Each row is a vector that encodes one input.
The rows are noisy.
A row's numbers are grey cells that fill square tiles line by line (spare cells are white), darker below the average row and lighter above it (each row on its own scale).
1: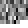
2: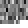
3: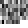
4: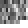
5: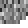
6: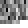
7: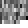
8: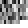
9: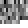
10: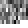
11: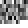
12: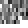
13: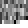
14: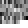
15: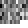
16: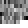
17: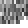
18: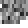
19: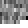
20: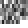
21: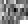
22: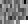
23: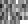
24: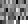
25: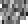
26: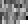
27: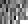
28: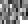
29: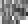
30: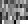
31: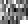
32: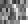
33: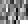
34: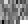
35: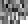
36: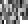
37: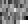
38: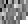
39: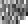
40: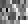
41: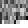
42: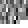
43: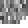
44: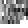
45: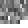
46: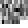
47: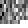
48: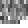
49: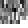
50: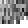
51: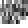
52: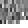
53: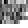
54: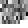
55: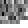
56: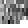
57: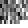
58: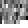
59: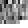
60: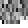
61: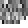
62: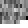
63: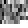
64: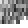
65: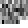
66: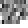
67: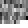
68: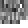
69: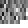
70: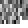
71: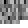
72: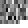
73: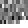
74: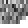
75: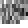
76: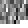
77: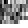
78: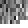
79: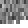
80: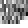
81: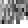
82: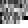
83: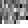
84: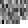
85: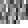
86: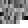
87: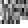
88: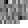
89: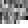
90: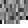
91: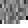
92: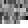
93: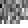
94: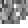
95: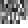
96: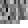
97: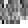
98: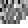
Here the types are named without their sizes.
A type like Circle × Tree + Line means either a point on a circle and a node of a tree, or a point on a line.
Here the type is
Bool × Line × (Tree + Unit).
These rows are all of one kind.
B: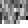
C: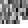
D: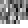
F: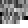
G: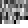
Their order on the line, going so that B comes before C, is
G, B, D, C, F.
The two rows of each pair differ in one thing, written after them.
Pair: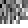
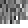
the place on the line
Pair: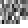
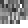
the node of the tree
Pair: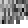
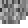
the node of the tree
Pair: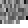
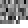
the place on the line
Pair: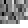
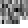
the true/false value
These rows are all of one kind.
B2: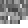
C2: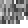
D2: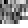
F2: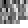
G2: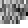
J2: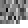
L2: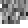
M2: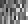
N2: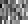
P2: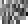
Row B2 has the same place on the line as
C2 and G2.
